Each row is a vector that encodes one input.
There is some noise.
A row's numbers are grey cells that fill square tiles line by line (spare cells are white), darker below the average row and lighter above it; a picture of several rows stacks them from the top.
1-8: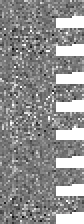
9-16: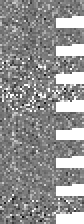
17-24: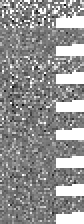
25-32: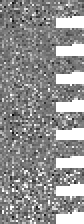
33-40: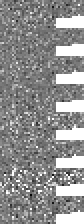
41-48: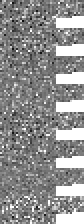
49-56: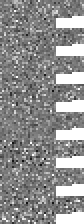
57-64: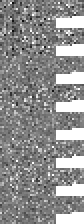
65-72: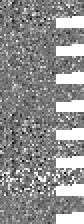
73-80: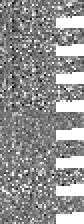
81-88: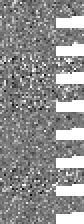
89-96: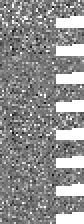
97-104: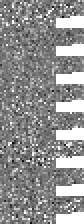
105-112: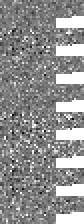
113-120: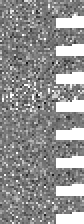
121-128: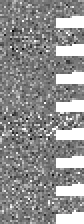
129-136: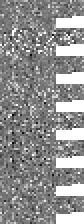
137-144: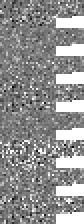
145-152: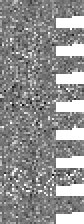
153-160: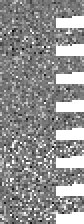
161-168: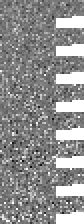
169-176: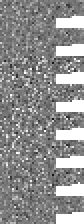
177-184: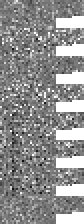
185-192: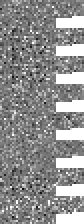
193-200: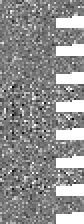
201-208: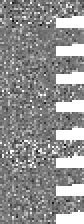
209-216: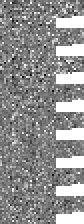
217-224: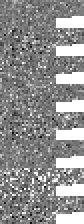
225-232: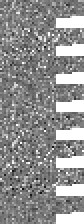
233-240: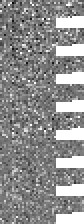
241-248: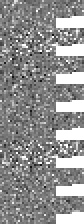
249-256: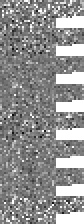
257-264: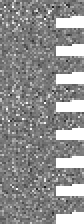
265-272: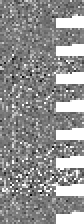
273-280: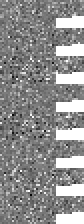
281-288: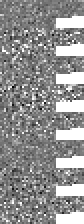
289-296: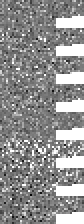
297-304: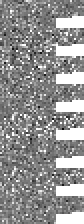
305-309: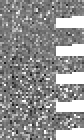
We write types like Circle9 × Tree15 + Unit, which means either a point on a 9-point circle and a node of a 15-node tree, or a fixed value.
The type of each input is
(Circle20 + Unit) × Line7 + Line11.
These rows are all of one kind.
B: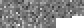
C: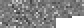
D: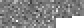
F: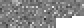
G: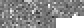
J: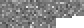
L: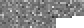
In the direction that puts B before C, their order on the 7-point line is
B, G, L, J, F, C, D.
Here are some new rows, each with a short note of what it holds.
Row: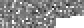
a point on a 20-point circle and a point on a 7-point line
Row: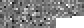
a point on an 11-point line
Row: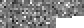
a point on an 11-point line
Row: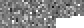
a point on a 7-point line
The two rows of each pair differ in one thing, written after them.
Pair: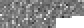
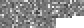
the place on the 20-point circle
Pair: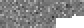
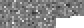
the place on the 7-point line
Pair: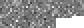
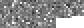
the place on the 20-point circle
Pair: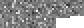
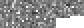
the place on the 20-point circle
